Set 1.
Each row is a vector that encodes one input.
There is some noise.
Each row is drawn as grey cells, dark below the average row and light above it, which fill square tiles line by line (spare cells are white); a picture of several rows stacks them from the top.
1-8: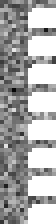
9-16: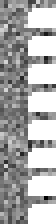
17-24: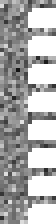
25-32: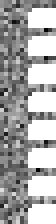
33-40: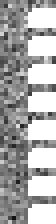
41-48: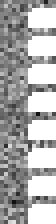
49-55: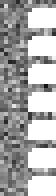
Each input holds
a point on an 11-point line.
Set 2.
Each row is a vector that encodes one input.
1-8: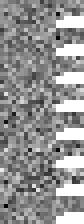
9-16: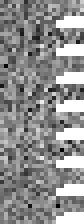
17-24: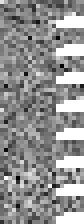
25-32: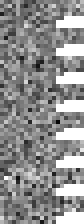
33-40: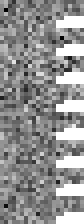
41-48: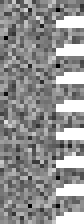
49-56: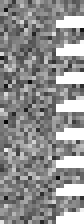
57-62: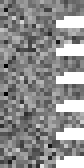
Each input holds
one of 9 labels.
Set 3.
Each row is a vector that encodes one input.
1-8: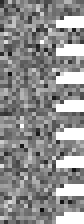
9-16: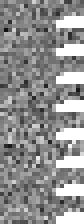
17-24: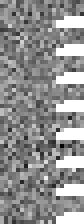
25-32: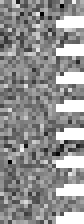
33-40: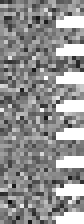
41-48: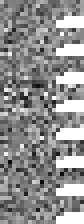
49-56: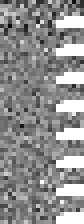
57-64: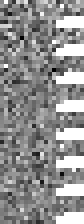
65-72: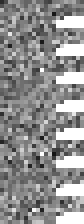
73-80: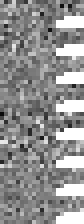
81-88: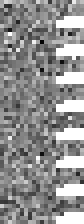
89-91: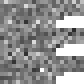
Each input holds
either a fixed value, or a node of a 17-node tree.
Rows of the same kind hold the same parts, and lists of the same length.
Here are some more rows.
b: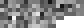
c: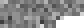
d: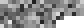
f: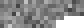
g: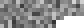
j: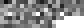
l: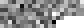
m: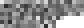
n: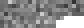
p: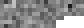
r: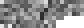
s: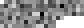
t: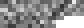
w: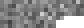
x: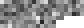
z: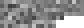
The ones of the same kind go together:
b
c, d, f, g, j, l, m, n, p, r, s, t, w, x, z

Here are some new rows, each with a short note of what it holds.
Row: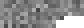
a node of a 17-node tree
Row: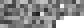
a node of a 17-node tree
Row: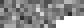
a fixed value
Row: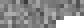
a node of a 17-node tree
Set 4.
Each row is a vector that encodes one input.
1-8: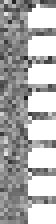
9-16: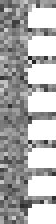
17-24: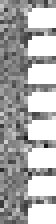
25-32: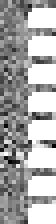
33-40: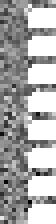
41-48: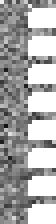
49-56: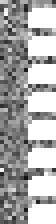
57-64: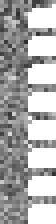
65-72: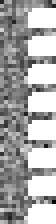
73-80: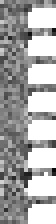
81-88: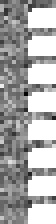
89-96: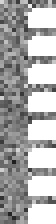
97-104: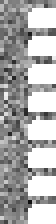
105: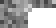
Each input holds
a point on a 16-point circle.
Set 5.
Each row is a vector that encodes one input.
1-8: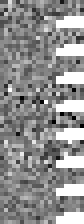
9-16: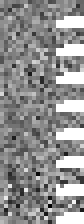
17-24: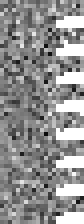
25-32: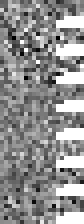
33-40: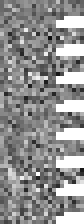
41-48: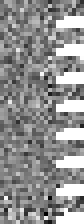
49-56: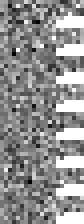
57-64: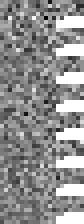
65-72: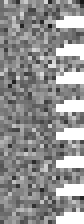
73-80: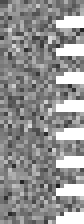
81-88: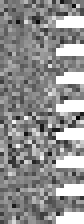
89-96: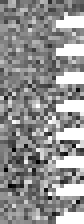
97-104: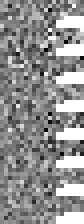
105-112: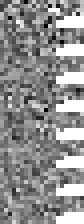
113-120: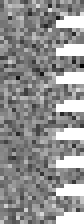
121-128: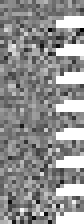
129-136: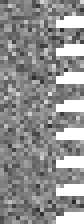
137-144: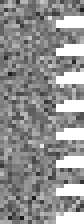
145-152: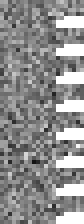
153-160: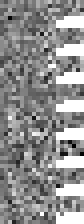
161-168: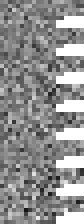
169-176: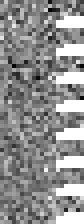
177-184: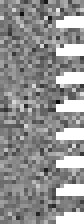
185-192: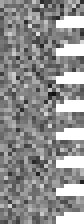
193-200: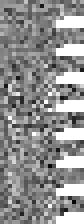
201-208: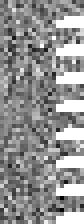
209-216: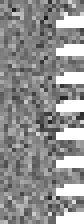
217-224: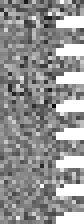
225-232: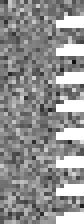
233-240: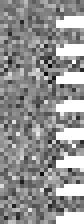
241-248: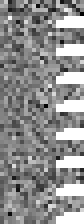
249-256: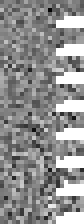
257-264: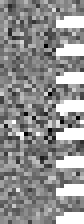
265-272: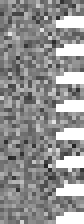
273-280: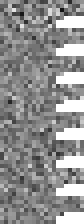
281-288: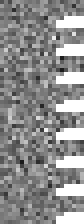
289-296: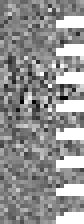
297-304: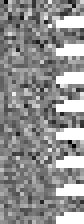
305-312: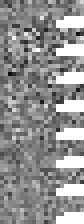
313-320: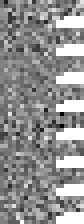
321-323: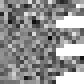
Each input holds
a point on a 17-point circle.
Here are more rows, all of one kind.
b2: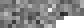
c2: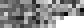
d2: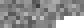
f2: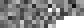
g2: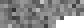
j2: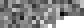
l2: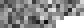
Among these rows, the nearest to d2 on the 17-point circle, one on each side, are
b2 and c2.
